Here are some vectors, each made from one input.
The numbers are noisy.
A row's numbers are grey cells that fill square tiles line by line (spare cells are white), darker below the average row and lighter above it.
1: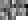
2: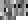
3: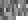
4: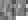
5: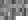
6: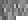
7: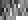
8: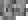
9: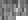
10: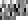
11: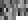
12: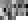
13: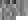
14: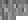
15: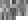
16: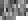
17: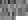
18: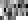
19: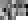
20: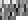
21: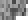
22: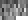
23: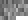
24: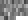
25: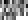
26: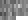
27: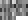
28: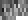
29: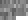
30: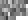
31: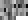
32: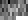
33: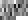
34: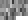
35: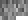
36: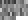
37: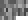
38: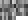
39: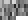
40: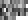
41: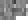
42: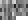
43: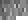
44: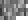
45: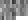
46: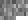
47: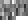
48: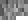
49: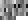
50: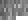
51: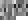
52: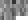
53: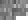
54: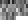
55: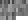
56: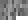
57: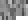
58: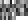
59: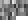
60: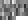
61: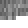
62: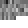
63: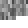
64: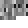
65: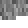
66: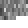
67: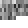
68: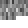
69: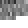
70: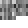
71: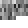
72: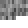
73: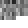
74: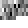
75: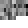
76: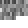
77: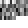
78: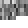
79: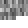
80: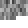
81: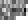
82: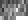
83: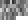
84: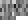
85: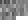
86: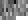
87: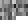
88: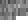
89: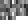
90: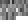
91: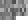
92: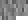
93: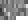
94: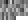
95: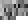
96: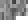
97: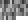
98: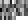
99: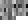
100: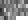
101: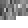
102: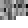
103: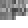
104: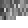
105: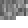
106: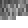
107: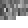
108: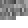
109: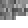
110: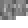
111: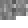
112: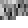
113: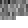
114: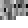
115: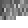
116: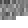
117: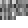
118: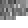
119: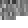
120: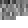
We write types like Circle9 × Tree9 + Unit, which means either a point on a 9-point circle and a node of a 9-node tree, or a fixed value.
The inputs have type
Line6 × Tree12 + Line7.
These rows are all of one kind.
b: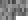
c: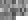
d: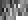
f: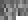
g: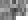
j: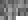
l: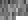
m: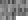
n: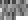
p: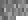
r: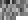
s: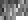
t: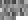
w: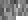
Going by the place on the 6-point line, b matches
g, n, r and t.
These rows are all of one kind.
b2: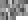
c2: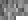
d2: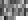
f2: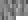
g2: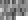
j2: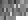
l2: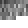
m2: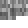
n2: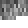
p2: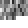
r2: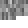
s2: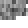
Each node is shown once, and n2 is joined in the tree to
f2, r2 and s2.
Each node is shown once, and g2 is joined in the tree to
l2 and p2.
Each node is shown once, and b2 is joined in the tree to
c2, d2 and r2.
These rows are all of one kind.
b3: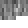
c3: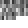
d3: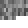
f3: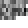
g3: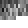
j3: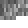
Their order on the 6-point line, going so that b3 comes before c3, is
g3, b3, c3, d3, j3, f3.
